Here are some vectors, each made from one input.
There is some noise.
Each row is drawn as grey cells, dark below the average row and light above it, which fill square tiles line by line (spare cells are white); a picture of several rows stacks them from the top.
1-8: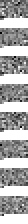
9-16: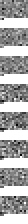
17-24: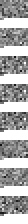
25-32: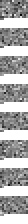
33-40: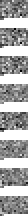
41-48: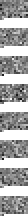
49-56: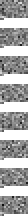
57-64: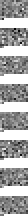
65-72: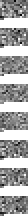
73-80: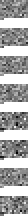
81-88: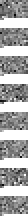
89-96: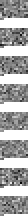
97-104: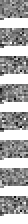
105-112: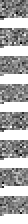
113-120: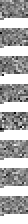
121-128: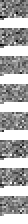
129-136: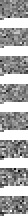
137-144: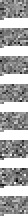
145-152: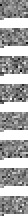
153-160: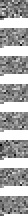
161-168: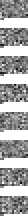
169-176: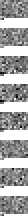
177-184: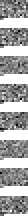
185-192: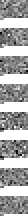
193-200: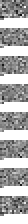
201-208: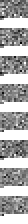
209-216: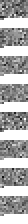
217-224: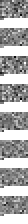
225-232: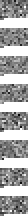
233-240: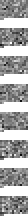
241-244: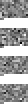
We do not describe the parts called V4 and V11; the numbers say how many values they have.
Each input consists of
either a node of a 7-node tree and a true/false value, or a value of V4 and a value of V11.
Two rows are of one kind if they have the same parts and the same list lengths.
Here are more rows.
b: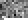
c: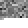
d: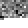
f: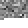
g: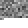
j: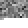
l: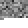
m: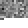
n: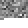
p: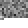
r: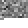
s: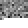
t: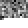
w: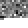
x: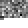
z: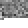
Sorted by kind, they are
b, c, f, g, j, l, m, n, p, r, s, z
d, t, w, x

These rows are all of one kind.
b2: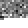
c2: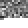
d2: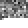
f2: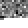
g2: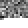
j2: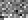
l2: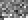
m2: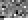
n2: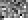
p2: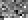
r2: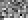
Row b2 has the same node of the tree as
j2, l2 and r2.
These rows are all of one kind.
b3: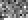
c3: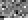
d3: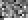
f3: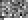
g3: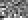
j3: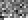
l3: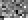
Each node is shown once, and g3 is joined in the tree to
c3.
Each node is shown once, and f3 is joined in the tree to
j3.
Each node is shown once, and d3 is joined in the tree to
b3 and l3.
